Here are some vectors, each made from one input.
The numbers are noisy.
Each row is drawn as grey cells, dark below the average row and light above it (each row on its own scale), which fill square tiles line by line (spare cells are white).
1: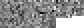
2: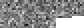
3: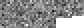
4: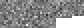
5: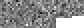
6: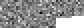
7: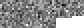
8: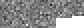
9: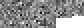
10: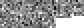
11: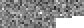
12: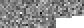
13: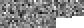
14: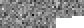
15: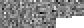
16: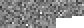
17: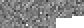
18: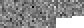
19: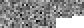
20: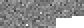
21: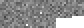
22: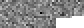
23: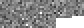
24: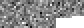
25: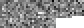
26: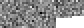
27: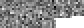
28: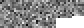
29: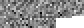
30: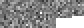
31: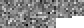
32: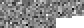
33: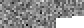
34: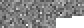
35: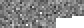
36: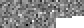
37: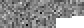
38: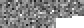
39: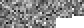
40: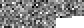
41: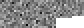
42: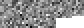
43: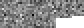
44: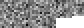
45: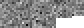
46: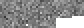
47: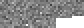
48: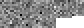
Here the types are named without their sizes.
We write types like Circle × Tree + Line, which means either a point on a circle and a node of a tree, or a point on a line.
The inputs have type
Bool × Line.
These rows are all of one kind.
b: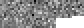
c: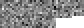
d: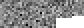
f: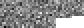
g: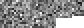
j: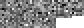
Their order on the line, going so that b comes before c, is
j, g, f, b, c, d.
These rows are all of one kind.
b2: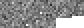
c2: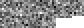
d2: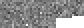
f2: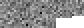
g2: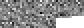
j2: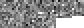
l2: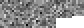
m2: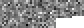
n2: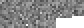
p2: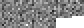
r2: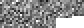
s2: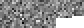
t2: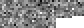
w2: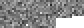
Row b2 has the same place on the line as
d2, n2, p2 and w2.
